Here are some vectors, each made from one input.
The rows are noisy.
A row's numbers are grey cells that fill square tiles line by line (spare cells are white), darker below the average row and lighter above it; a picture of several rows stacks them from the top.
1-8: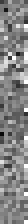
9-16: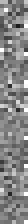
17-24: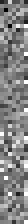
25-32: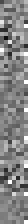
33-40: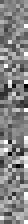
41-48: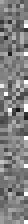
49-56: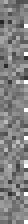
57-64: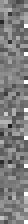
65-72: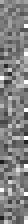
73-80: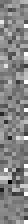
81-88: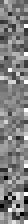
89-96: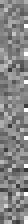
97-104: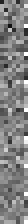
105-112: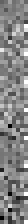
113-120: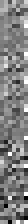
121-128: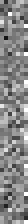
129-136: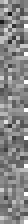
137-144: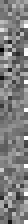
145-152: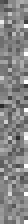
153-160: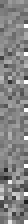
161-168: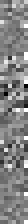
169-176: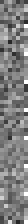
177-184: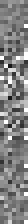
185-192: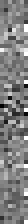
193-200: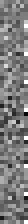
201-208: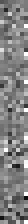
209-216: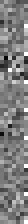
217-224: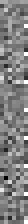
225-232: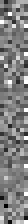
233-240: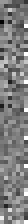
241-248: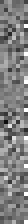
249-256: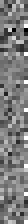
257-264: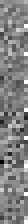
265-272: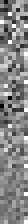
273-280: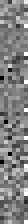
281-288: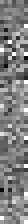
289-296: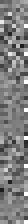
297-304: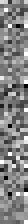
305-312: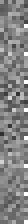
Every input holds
three labels (each one of 11), together with either three labels (each one of 11), or four true/false values.
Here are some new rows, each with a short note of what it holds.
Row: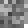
three labels (each one of 11) and four true/false values
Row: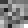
three labels (each one of 11) and four true/false values
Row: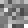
six labels (each one of 11)
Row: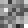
three labels (each one of 11) and four true/false values
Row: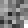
three labels (each one of 11) and four true/false values
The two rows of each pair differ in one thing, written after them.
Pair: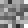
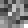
one of the four true/false values
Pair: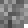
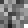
one of the four true/false values
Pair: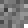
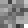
one of the three labels
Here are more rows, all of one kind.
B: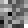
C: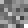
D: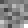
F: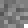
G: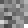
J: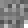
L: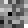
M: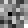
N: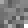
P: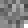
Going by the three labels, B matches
L and N.
